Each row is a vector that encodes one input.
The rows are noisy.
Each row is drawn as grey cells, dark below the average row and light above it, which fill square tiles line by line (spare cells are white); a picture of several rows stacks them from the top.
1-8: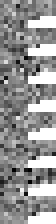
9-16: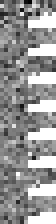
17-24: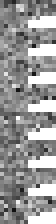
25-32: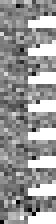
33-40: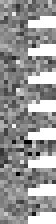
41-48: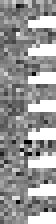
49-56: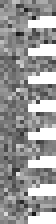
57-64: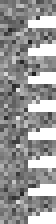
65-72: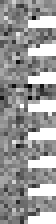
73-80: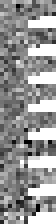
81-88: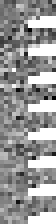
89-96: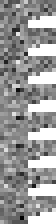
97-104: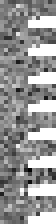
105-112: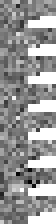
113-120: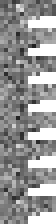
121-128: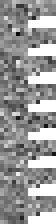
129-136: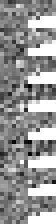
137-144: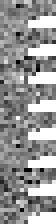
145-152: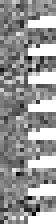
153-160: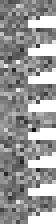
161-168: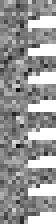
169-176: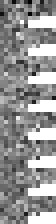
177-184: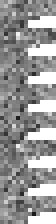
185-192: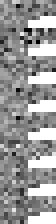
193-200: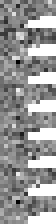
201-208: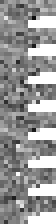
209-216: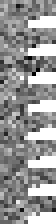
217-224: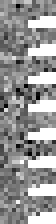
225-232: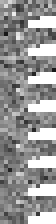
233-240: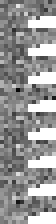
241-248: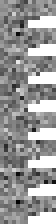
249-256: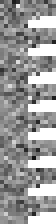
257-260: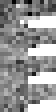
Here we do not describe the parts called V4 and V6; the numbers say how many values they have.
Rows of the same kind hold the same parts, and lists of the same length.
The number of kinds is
2.
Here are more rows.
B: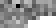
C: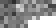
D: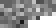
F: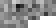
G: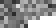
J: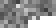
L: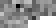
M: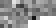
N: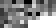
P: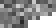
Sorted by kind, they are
B, C, D, F, G, J, L, M, P
N

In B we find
a point on a 5-point line, five true/false values, a value of V4 and a value of V6.
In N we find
a point on a 7-point line and a value of V6.
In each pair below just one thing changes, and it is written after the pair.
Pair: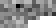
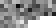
one of the five true/false values
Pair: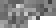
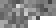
the place on the 5-point line
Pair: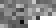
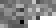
the place on the 5-point line
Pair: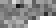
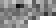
the place on the 5-point line
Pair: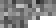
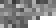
the value of V4
